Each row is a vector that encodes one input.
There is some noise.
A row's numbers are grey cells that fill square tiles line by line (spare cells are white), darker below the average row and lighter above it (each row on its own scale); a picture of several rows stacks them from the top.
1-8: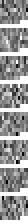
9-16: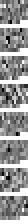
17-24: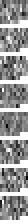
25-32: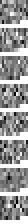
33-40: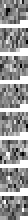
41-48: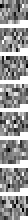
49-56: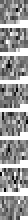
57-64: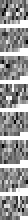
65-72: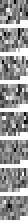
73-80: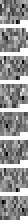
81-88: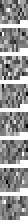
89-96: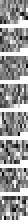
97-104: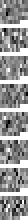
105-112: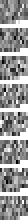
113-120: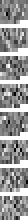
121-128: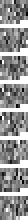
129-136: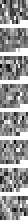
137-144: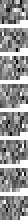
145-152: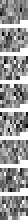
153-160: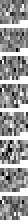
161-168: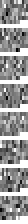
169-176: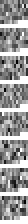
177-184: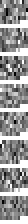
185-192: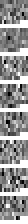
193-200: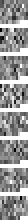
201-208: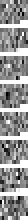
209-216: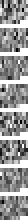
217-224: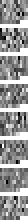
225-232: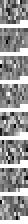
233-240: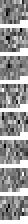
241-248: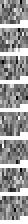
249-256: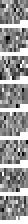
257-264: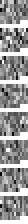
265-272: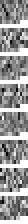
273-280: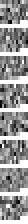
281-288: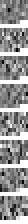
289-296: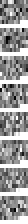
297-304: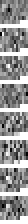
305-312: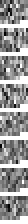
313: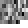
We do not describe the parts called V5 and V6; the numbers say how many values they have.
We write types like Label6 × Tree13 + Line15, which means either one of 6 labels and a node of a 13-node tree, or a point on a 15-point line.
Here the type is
Bool × Tree15 + (Tree7 + V5) × V6.
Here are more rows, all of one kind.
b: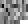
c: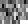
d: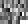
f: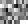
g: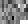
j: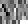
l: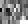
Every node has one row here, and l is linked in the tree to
d and f.
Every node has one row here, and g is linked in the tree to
c.
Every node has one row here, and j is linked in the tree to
b.
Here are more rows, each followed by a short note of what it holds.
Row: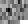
a node of a 7-node tree and a value of V6
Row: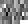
a value of V5 and a value of V6
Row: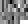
a node of a 7-node tree and a value of V6
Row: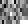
a node of a 15-node tree and a true/false value
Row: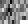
a value of V5 and a value of V6
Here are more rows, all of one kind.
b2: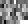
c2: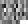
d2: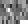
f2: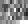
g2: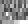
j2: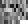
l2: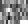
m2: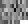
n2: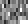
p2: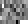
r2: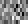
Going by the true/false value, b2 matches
f2, g2 and n2.
